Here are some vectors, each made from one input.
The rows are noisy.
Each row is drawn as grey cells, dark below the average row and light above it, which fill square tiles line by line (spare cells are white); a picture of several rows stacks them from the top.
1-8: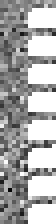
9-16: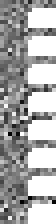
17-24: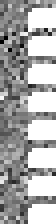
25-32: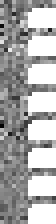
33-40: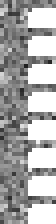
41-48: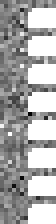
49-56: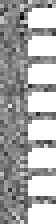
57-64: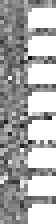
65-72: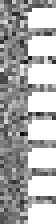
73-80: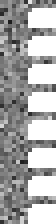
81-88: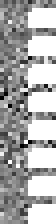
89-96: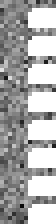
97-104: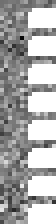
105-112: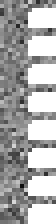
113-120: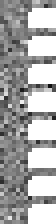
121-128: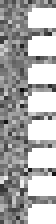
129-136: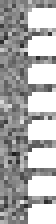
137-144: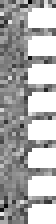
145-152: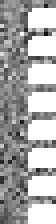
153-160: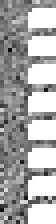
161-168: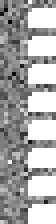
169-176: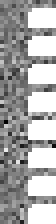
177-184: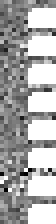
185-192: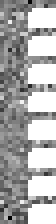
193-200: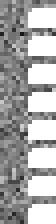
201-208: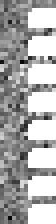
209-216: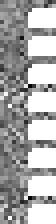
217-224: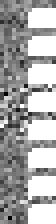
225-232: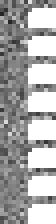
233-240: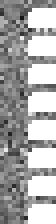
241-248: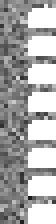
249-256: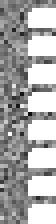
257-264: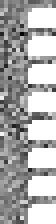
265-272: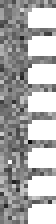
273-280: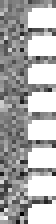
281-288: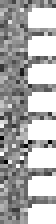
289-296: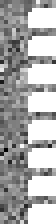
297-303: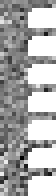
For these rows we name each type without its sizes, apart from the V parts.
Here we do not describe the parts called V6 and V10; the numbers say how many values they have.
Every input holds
three true/false values and a value of V6, together with either a point on a circle, or a value of V10.
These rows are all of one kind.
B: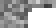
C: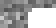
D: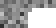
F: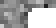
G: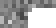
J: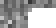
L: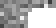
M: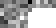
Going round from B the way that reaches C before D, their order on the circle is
B, F, C, J, G, D, L, M.
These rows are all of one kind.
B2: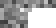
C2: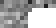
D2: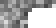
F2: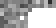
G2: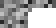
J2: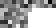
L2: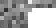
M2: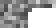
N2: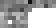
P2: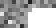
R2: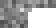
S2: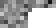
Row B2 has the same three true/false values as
F2, J2, R2 and S2.
